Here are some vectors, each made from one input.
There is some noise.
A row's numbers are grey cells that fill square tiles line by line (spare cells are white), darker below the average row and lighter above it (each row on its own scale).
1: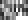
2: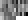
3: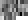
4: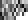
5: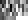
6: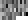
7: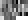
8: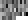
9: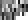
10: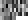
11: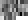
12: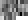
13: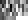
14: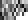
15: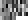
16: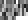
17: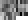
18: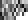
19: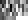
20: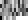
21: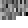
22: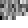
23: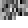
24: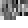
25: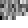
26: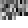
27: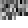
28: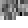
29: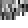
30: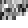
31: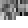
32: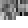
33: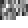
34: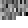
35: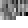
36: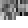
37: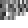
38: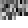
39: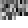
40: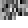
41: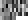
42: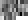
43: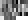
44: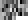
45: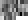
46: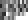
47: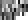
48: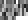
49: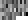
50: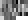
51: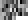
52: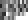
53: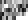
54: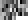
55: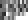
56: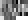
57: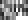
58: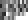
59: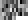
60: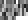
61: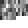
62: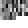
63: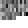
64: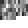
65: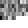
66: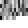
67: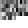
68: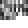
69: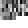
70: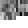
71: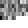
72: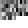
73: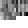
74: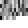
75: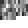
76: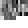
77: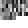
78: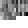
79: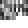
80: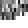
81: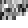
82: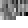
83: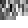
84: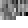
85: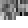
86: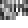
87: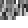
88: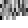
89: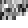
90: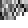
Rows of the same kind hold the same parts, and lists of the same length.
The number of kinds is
2.
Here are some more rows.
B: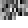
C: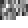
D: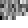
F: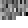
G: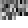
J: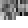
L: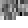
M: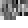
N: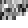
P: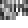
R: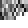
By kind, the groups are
B, F, G, J, L, M
C, D, N, P, R

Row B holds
three true/false values.
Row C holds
one of 10 labels.
